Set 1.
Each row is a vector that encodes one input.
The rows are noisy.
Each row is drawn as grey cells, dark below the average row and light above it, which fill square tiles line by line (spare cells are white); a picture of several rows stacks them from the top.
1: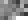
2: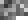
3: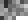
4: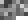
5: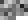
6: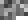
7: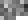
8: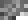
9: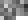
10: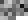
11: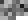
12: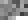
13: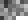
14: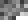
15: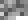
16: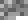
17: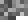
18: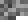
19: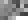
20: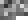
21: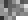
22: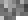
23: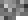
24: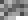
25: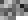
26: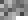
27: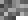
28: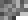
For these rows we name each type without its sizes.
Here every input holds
three true/false values.
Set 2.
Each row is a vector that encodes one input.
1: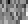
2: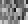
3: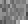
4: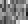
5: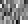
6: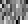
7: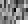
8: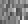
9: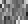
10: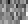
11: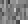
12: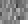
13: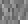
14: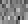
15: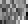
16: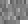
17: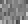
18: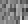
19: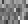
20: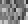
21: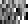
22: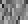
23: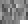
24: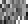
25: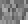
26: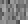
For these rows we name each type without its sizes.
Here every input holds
a point on a line.
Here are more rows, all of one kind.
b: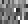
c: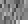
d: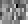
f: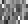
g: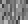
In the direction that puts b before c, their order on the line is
f, b, g, c, d.
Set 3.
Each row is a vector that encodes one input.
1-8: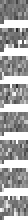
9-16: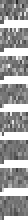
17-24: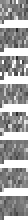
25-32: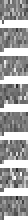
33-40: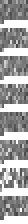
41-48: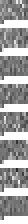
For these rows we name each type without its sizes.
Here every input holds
a point on a line.
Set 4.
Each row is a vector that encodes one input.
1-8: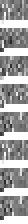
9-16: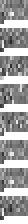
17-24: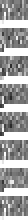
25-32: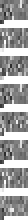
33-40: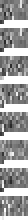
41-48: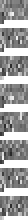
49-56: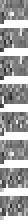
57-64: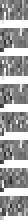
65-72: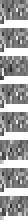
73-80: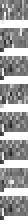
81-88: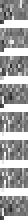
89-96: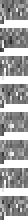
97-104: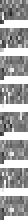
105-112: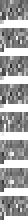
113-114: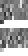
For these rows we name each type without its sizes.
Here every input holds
a label.
